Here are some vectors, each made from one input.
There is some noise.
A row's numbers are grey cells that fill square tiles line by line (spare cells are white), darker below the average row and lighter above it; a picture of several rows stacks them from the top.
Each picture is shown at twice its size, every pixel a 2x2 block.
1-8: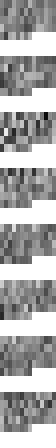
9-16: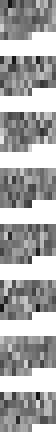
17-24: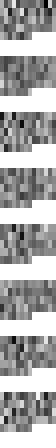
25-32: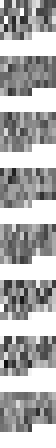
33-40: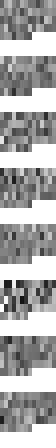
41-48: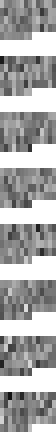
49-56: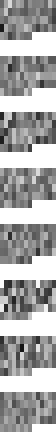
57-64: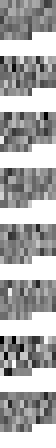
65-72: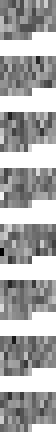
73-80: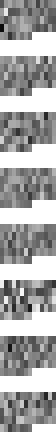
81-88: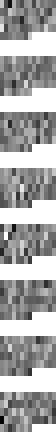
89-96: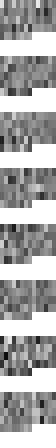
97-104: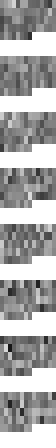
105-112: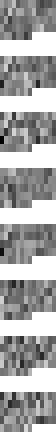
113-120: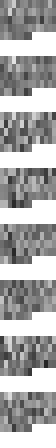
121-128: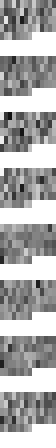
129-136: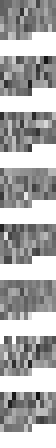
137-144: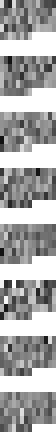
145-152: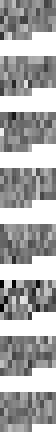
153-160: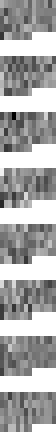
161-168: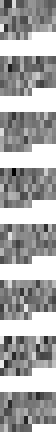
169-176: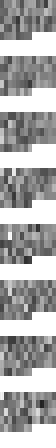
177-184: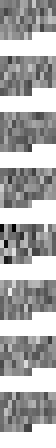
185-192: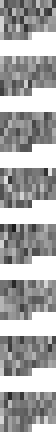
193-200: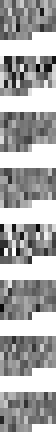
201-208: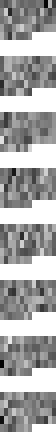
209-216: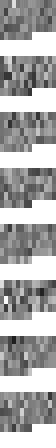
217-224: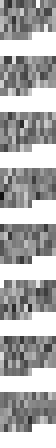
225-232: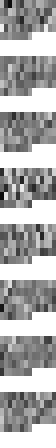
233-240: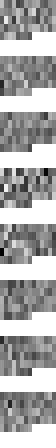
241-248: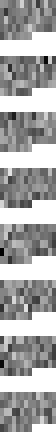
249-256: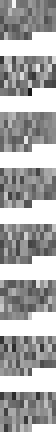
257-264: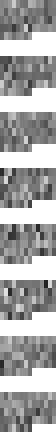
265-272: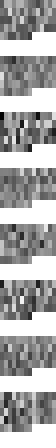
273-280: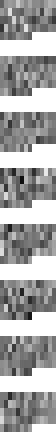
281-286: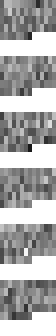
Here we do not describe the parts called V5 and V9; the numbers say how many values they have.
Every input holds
a node of a 14-node tree, together with either a point on a 6-point line, or a value of V5 and a value of V9.
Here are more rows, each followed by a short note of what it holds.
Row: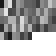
a point on a 6-point line and a node of a 14-node tree
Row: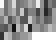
a node of a 14-node tree, a value of V5 and a value of V9
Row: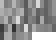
a node of a 14-node tree, a value of V5 and a value of V9
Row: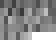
a point on a 6-point line and a node of a 14-node tree
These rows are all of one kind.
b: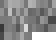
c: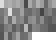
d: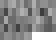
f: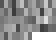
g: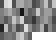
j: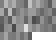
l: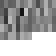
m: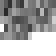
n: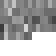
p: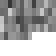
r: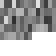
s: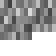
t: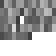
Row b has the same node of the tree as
c, j and n.
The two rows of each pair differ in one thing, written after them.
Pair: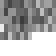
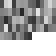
the node of the tree
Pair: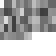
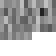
the value of V9
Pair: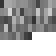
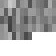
the value of V5
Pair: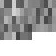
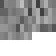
the node of the tree
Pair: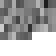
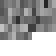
the value of V9
